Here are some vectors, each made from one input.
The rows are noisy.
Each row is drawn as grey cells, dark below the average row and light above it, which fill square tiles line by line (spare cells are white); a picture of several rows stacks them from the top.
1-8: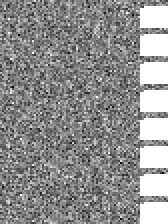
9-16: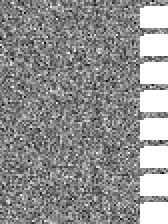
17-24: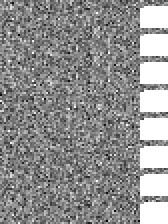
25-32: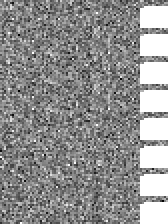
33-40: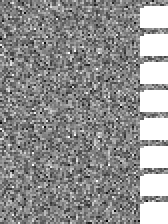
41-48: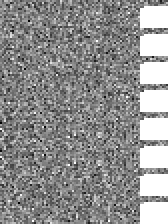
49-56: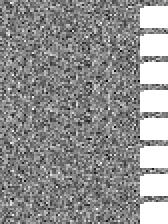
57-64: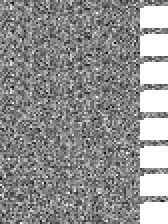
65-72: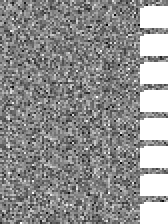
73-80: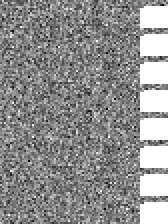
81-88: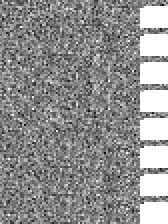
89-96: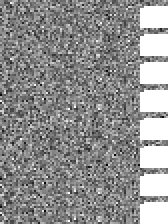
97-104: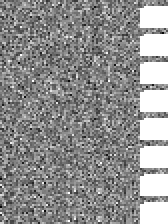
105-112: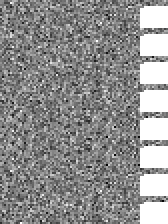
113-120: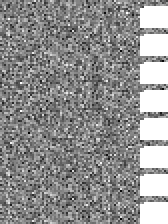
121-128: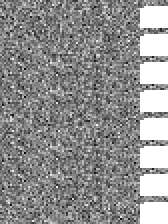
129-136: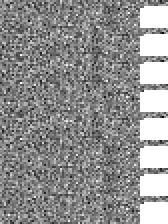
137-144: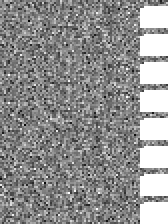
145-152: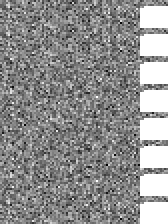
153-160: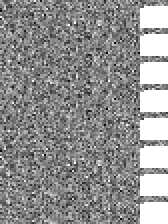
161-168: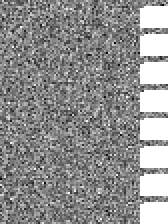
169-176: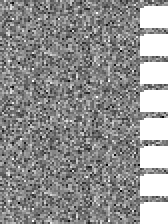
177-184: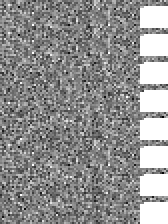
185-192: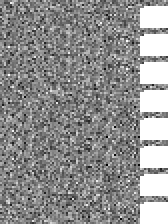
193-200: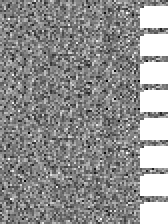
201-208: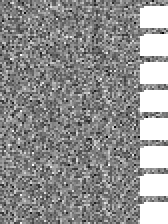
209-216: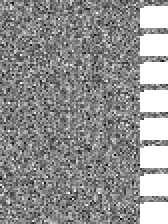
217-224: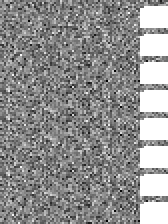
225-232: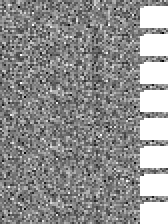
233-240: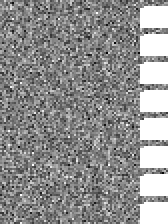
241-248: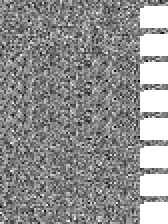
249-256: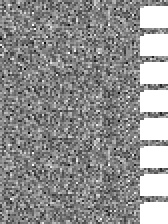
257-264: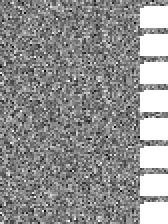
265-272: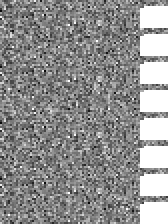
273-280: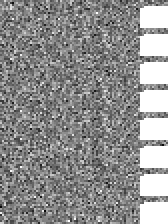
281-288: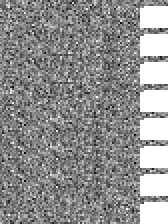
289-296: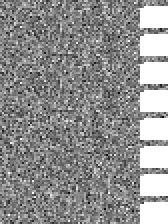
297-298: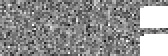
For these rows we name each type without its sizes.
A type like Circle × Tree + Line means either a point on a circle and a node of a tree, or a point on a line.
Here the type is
Circle.
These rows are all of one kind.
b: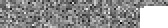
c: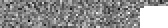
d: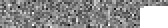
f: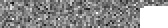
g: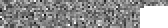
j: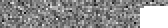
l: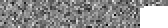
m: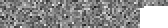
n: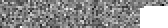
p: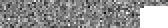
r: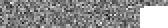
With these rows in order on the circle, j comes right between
n and r.
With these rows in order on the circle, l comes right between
d and f.
